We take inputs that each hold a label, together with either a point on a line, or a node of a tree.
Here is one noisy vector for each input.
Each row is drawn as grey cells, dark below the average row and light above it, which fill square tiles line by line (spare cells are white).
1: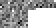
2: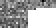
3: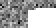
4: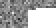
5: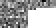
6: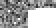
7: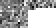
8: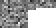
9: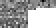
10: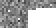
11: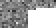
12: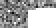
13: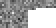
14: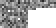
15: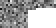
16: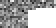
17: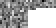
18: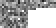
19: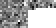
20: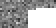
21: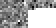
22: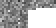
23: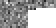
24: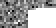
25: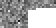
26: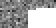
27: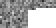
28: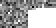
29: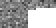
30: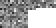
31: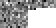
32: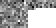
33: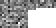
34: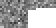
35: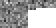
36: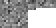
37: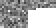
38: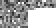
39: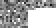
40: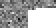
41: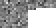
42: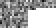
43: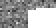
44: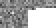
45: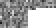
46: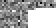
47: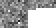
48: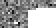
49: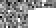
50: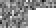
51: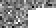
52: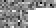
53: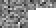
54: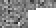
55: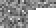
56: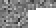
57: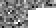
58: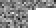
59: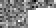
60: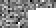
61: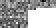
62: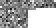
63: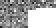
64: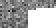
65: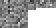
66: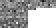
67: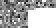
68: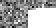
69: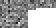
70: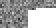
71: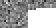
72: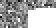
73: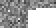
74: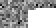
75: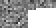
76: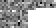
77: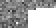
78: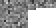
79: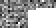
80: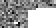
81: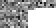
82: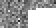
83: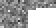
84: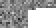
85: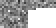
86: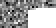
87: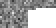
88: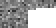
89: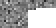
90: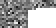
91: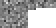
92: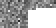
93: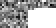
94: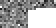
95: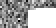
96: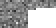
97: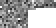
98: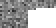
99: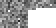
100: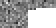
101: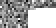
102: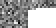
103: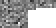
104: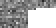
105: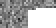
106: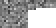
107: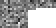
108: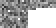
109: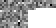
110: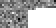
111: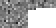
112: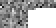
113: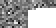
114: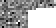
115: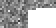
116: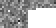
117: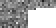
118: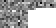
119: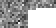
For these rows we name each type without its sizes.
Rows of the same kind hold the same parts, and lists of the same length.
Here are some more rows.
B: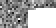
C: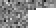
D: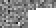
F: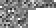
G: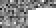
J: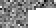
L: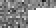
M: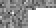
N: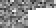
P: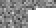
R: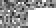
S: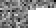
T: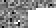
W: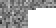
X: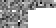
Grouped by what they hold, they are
B, F, G, J, N, R, T, X
C, D, L, M, P, S, W

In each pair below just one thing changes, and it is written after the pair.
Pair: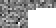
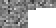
the place on the line
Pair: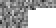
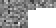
the label
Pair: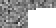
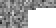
the label
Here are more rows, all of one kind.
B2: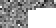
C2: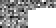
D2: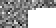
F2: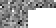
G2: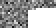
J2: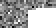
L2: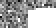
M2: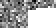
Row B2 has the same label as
C2 and M2.
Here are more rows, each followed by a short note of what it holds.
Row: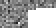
a label and a point on a line
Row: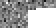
a label and a point on a line
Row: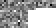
a label and a node of a tree
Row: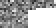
a label and a node of a tree
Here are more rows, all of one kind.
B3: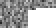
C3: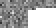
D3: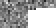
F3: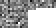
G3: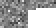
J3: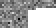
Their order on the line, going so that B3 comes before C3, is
B3, D3, C3, J3, F3, G3.
